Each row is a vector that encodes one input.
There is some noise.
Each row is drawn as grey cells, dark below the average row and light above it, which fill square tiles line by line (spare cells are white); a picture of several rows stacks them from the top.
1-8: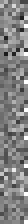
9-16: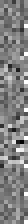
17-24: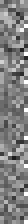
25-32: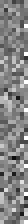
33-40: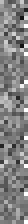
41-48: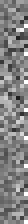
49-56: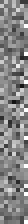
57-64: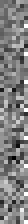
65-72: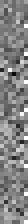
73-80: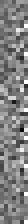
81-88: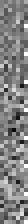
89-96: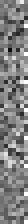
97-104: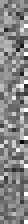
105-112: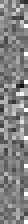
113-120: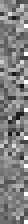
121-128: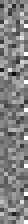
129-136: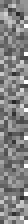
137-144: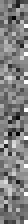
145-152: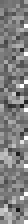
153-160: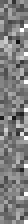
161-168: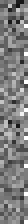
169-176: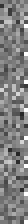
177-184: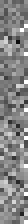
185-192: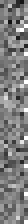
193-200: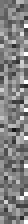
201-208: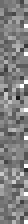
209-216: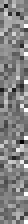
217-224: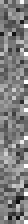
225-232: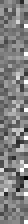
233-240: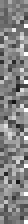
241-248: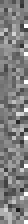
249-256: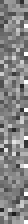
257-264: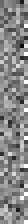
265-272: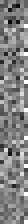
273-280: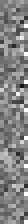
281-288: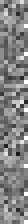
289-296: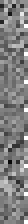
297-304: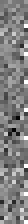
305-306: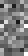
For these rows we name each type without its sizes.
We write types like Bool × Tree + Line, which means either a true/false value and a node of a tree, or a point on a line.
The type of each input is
Circle + Tree + Unit.
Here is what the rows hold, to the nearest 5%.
About 45% of them hold a point on a circle. A few of them hold a fixed value. The rest hold a node of a tree.
